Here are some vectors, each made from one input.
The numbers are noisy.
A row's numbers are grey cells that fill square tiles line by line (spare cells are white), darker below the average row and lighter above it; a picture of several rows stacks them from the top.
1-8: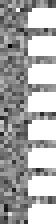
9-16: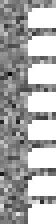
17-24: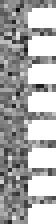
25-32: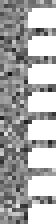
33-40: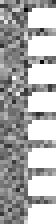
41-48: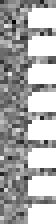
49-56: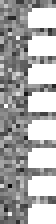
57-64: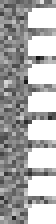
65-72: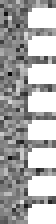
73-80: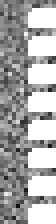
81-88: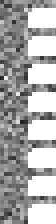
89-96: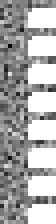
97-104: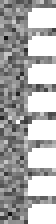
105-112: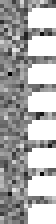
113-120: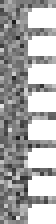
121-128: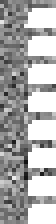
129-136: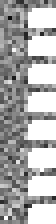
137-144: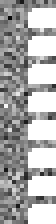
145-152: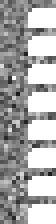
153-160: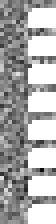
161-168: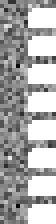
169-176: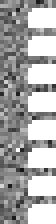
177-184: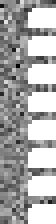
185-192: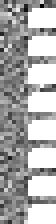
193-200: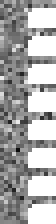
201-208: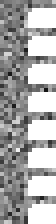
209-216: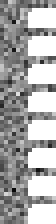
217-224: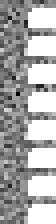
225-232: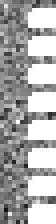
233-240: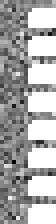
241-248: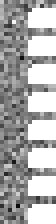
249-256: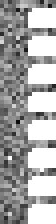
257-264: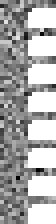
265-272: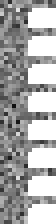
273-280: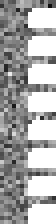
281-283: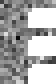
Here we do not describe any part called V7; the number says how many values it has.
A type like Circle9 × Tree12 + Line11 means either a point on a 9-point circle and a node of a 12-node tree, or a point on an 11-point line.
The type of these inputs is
(Bool × Bool × Bool + V7) × Line9.
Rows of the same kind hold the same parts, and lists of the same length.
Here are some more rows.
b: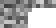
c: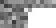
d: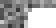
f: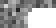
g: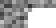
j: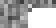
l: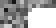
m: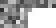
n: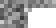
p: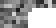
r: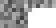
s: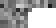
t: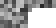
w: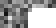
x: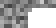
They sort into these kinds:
b, c, d, f, g, j, m, n, p, r, x
l, s, t, w

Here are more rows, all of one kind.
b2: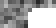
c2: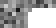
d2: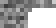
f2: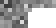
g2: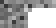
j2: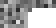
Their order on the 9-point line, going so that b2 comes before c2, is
f2, b2, g2, c2, d2, j2.
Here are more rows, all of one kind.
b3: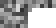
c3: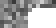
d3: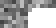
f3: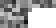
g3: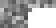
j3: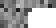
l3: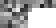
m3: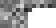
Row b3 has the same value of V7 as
f3 and l3.
